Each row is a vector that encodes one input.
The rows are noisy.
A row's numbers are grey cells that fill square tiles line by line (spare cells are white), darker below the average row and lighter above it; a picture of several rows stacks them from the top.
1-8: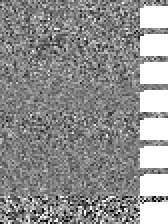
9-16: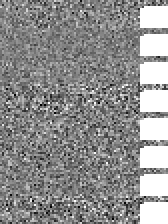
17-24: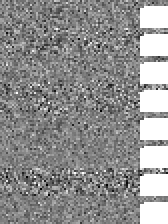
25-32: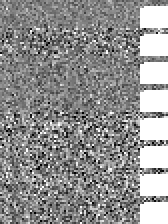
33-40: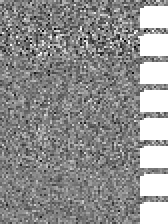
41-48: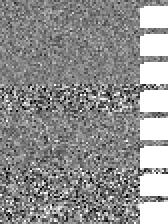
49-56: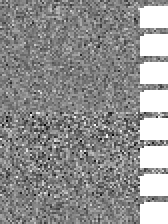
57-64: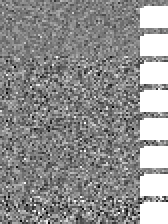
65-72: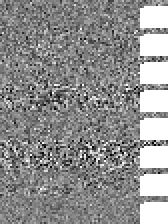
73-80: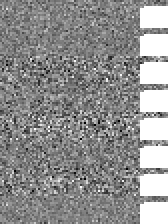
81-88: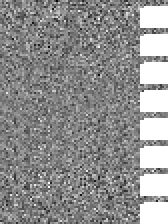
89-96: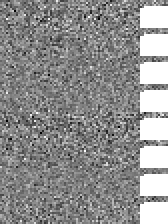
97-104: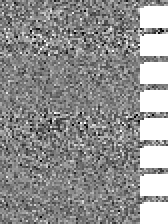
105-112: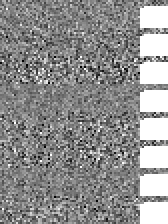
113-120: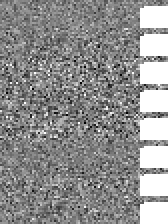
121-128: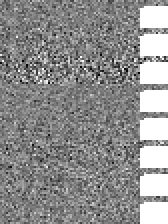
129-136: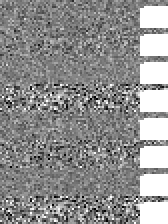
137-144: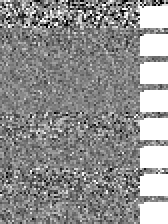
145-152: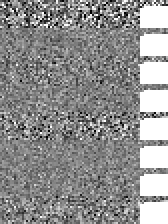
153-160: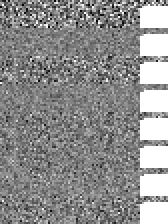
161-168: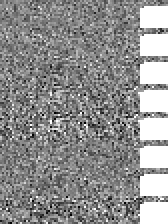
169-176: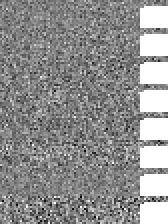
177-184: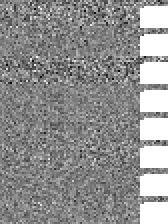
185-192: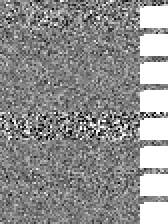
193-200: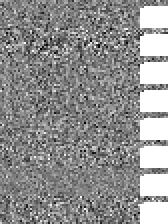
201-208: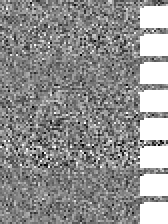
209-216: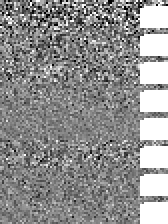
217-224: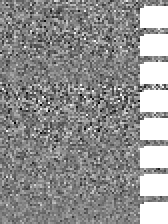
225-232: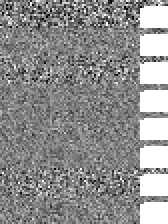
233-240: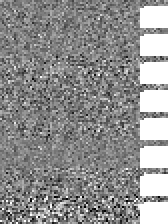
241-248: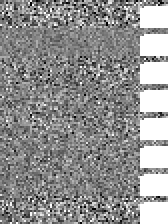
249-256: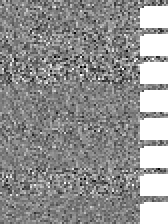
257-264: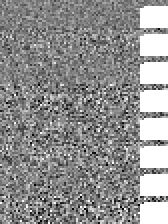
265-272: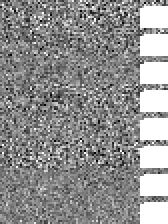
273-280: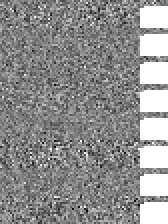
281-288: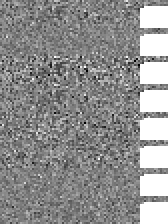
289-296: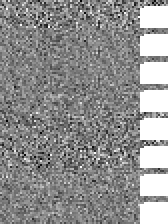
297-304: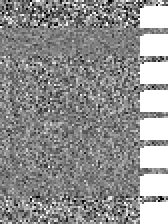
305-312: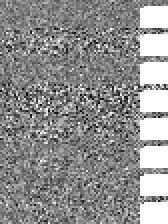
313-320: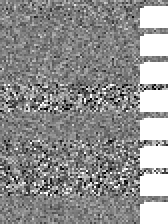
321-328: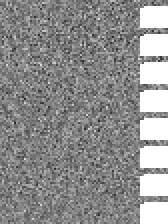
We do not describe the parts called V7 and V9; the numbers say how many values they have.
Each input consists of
either a point on an 8-point line, or a node of an 11-node tree, a true/false value and a value of V7, or a value of V9.
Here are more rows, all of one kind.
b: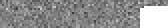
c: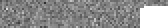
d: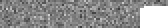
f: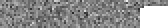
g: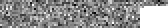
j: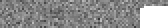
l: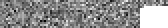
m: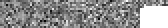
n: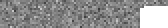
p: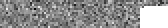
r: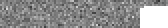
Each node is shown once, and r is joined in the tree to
f.
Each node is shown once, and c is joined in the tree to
g.
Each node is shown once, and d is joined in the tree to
j and m.
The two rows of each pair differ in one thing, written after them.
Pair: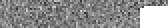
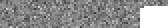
the value of V7
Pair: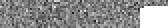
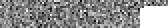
the value of V7
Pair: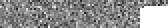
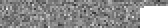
the true/false value
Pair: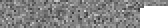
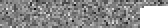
the value of V7
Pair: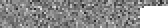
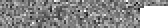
the node of the tree
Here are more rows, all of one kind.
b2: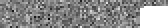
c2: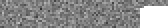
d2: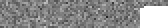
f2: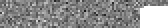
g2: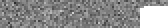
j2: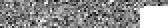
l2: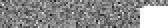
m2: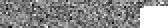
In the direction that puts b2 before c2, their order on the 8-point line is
m2, g2, b2, l2, c2, f2, d2, j2.
